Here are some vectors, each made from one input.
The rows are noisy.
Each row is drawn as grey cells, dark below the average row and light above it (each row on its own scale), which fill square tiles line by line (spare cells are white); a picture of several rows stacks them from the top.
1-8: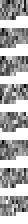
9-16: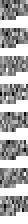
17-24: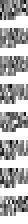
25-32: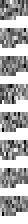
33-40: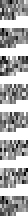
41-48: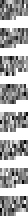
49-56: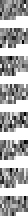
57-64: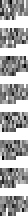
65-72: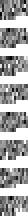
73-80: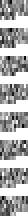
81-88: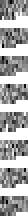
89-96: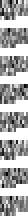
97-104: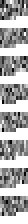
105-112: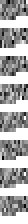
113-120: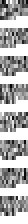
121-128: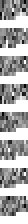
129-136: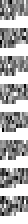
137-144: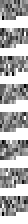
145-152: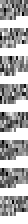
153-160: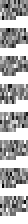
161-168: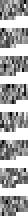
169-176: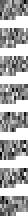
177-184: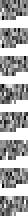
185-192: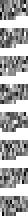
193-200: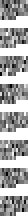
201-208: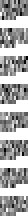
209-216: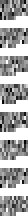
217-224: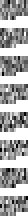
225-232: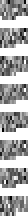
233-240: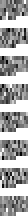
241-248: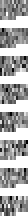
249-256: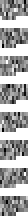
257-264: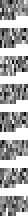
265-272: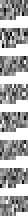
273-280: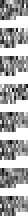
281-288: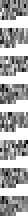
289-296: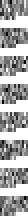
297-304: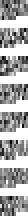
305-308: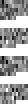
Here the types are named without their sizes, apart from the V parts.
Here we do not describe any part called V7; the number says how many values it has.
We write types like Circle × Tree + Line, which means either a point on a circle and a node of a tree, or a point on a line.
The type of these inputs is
Line × (Tree + Unit) × V7.
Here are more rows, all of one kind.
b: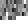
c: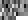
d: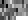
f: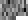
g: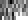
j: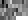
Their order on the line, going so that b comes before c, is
f, d, b, j, c, g.
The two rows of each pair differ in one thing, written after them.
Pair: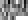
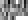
the node of the tree
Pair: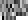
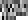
the place on the line
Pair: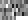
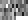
the place on the line
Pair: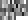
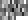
the node of the tree
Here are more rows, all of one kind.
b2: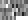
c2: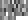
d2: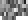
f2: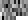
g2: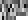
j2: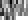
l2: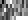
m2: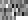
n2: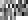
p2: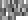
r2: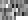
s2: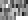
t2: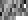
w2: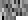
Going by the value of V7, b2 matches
m2, n2, r2 and s2.
